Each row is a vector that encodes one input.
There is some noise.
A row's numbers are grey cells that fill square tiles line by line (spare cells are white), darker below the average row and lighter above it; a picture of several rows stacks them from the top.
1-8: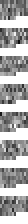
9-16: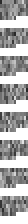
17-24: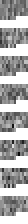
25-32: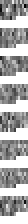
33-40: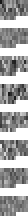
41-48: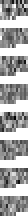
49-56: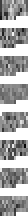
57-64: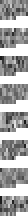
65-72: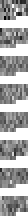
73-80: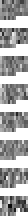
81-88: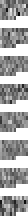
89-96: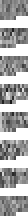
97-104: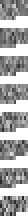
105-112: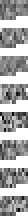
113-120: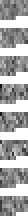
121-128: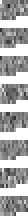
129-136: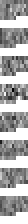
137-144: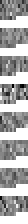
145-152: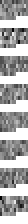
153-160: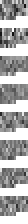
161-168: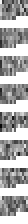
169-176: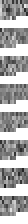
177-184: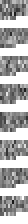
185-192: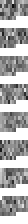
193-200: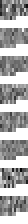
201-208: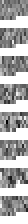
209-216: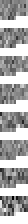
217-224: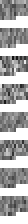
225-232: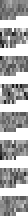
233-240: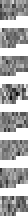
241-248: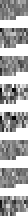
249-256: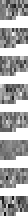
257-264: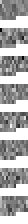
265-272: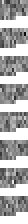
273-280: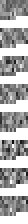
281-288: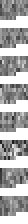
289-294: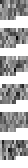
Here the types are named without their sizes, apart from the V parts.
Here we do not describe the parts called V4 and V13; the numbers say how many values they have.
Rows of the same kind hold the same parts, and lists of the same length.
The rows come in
2 kinds.
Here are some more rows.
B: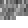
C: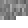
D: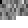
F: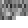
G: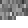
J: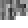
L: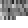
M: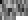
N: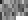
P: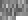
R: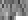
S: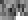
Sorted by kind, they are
B, C, D, J, L, M, N, P, S
F, G, R

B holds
a point on a line, a value of V4 and a value of V13.
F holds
a point on each of two lines.
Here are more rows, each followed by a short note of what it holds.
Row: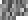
a point on a line, a value of V4 and a value of V13
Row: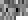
a point on each of two lines
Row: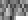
a point on each of two lines
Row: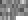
a point on a line, a value of V4 and a value of V13
